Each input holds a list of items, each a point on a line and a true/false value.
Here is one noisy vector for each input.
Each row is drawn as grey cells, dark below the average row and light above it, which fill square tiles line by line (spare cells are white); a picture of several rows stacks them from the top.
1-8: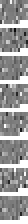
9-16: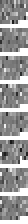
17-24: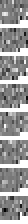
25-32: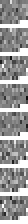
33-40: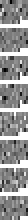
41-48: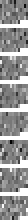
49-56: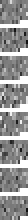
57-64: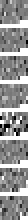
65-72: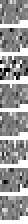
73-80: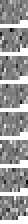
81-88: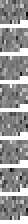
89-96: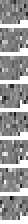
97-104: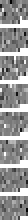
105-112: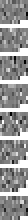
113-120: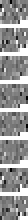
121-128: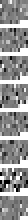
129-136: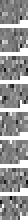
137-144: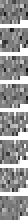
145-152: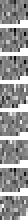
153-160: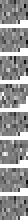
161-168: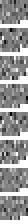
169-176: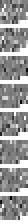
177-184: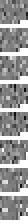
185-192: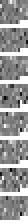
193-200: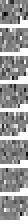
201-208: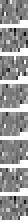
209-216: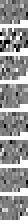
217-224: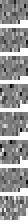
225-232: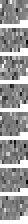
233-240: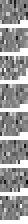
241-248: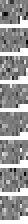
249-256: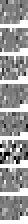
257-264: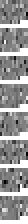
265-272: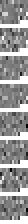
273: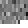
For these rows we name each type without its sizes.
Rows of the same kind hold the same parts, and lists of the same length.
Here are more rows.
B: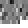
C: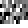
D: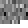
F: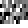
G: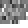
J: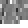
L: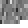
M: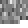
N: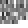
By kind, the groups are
B, D
C, F
G, J, L, M, N

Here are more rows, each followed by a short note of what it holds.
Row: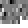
a list of one item
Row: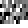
the empty list
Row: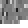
a list of two items
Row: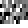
the empty list
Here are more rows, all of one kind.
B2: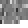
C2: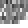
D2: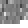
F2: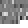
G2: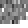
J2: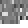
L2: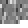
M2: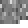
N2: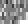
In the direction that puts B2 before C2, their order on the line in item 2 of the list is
G2, B2, F2, M2, D2, L2, J2, N2, C2.
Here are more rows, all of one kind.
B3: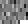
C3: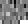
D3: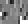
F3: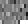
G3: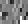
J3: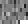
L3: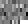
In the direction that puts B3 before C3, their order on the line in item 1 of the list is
L3, D3, G3, F3, B3, J3, C3.
